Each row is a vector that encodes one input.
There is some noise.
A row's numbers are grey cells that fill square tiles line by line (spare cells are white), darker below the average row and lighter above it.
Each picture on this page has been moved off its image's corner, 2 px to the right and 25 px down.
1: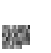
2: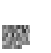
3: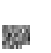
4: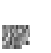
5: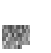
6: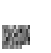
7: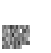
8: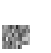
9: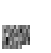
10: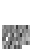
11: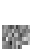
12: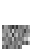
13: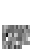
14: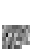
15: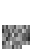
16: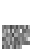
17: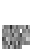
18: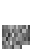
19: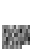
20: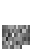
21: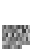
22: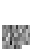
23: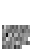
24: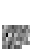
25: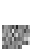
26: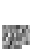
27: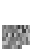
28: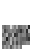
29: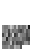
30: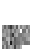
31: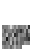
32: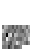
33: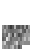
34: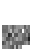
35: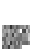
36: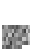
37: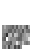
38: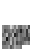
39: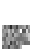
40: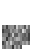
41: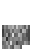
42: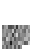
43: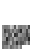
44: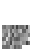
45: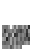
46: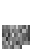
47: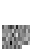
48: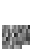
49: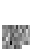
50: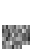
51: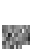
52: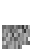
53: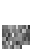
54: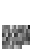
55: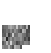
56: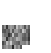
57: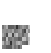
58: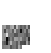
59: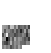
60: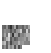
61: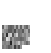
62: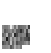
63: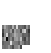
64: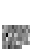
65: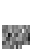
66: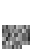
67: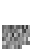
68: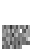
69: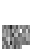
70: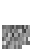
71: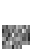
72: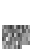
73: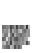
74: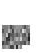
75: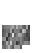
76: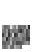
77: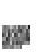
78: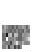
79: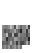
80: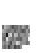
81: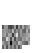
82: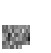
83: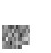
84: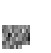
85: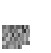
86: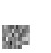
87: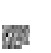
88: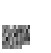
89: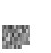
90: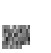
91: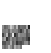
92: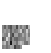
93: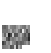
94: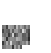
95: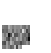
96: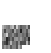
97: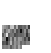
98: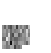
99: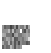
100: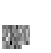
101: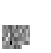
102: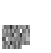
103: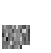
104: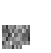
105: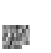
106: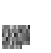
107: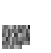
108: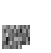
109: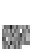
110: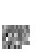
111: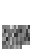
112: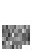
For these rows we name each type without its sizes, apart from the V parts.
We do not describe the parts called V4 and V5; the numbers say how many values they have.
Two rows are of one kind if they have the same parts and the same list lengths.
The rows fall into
2 kinds.
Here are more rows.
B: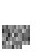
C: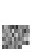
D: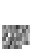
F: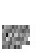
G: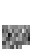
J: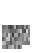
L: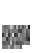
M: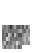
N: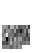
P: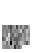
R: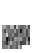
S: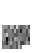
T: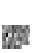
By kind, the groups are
B, G, L, N, R, S
C, D, F, J, M, P, T

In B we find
a point on a line and a true/false value.
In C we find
a value of V4 and a value of V5.
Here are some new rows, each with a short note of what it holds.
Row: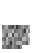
a value of V4 and a value of V5
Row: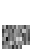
a point on a line and a true/false value
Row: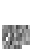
a value of V4 and a value of V5
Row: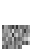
a value of V4 and a value of V5
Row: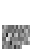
a value of V4 and a value of V5
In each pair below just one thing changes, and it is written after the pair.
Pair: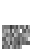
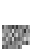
the value of V5
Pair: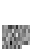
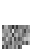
the value of V4
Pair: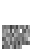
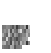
the value of V5
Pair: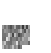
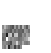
the value of V5
